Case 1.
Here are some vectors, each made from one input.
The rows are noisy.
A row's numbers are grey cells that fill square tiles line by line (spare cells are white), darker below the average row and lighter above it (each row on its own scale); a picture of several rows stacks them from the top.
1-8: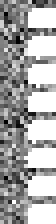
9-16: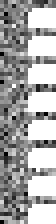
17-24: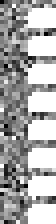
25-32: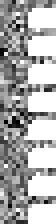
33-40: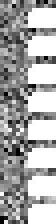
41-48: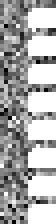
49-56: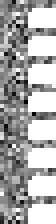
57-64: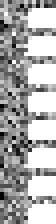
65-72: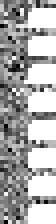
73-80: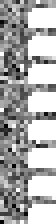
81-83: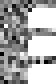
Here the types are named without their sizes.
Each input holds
a label.
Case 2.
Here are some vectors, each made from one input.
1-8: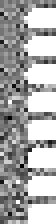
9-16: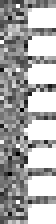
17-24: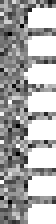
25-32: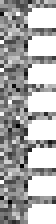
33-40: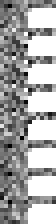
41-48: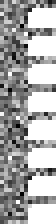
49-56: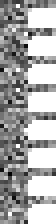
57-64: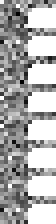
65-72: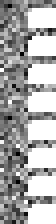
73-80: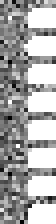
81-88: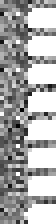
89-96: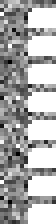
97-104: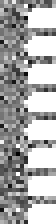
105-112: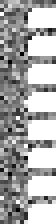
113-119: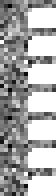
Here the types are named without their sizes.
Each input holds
a point on a line.
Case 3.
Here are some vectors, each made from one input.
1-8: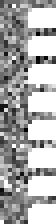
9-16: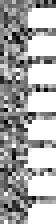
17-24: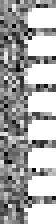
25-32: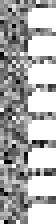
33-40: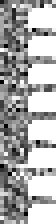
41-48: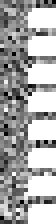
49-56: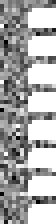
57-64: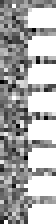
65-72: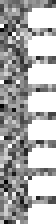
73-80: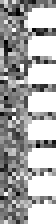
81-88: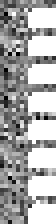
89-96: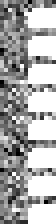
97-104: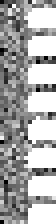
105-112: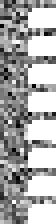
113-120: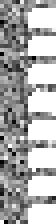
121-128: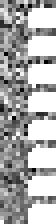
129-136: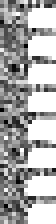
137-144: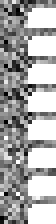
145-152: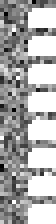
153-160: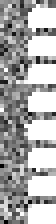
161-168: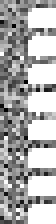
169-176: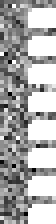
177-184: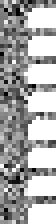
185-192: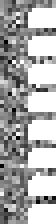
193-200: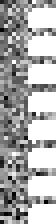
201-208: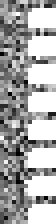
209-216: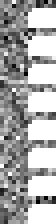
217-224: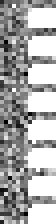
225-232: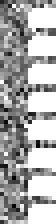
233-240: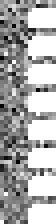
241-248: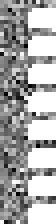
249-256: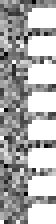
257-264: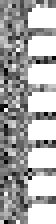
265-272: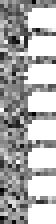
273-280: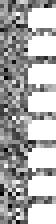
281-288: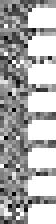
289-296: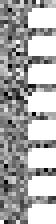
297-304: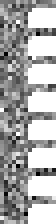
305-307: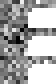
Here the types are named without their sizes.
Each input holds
a label.
